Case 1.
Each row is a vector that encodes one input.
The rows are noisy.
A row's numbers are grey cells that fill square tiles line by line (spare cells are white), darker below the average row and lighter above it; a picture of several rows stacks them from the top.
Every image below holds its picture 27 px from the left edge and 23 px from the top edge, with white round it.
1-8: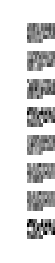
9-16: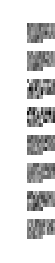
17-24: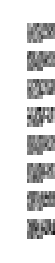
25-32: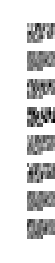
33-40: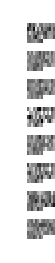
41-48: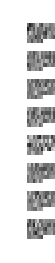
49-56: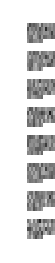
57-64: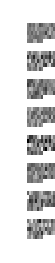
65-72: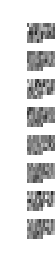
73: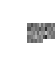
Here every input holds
a list of up to two points on a 7-point line.
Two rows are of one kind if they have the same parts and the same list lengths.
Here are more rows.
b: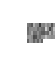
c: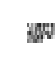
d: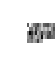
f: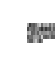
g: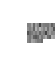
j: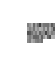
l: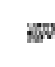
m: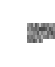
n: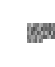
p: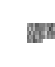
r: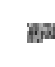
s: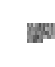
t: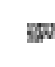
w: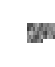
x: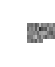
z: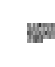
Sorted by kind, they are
b, c, g, j, l, s, t, w, z
d, r
f, m, n, p, x

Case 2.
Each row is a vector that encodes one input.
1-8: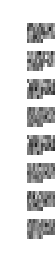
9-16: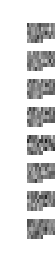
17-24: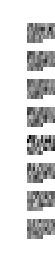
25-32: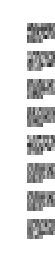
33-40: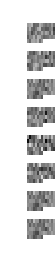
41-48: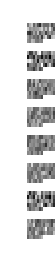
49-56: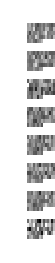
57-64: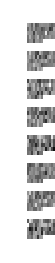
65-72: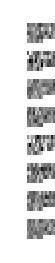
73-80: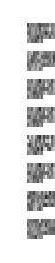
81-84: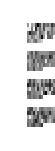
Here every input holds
a list of up to two points on a 7-point line.
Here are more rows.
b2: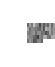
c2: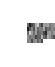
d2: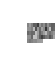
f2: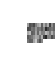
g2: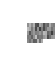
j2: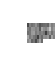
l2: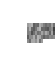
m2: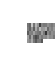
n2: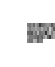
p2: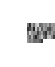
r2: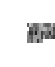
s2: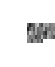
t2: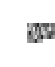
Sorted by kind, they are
b2, c2, j2, m2, n2, p2, s2
d2, f2, g2, l2, t2
r2

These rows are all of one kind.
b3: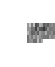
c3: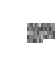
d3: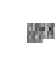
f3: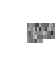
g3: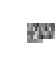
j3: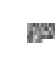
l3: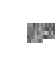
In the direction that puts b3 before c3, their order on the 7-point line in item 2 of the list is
b3, g3, l3, j3, c3, f3, d3.
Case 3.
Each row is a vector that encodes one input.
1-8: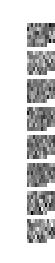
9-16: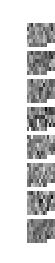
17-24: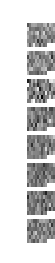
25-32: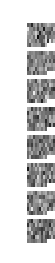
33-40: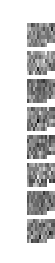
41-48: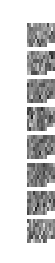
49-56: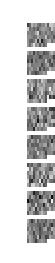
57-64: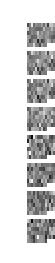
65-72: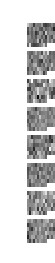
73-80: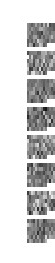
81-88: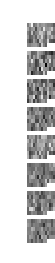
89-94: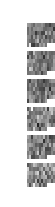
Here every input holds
a point on a 6-point circle, together with either a fixed value, or a node of a 9-node tree.
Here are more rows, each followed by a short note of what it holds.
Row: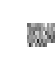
a point on a 6-point circle
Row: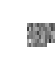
a point on a 6-point circle and a node of a 9-node tree
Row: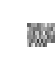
a point on a 6-point circle
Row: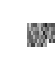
a point on a 6-point circle and a node of a 9-node tree
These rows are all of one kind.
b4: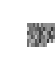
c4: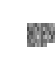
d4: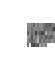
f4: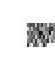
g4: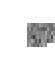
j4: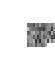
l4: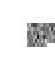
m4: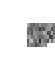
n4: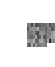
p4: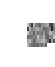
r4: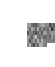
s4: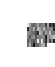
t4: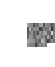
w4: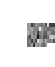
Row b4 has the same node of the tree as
d4, f4 and r4.
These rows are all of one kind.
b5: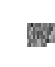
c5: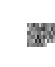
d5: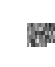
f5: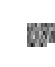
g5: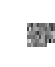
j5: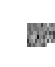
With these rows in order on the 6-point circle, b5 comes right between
g5 and j5.
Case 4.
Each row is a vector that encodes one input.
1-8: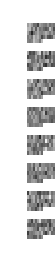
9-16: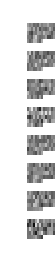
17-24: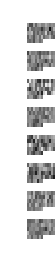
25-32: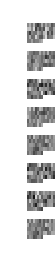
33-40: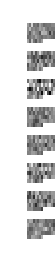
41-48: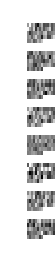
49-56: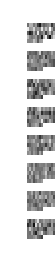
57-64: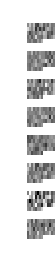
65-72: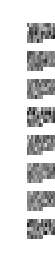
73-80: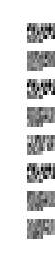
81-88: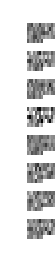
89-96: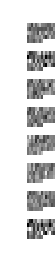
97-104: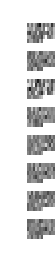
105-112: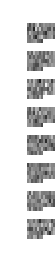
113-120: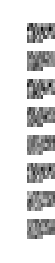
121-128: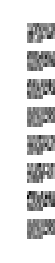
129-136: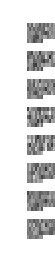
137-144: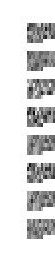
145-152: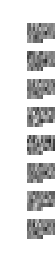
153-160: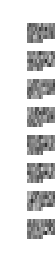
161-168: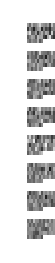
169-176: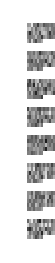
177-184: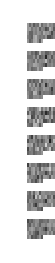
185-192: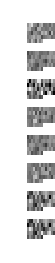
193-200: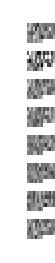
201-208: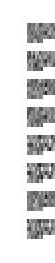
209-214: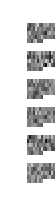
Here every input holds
a list of up to two points on a 7-point line.
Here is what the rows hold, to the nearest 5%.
All of them are lists of up to two points on a 7-point line: a few are empty, 45% hold one and 55% two.
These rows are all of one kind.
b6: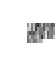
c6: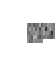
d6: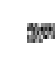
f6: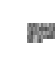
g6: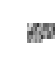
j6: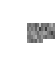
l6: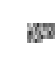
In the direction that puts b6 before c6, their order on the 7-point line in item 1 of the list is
b6, d6, j6, c6, f6, g6, l6.
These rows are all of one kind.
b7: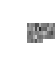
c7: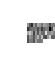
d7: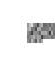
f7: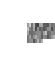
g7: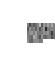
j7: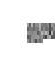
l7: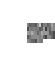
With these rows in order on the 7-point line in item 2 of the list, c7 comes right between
f7 and j7.
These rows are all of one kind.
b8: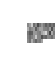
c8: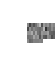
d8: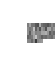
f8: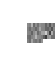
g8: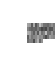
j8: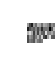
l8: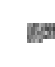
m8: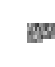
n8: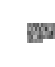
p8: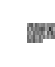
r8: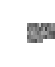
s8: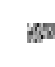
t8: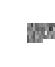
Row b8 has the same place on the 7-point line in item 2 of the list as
f8, j8 and t8.
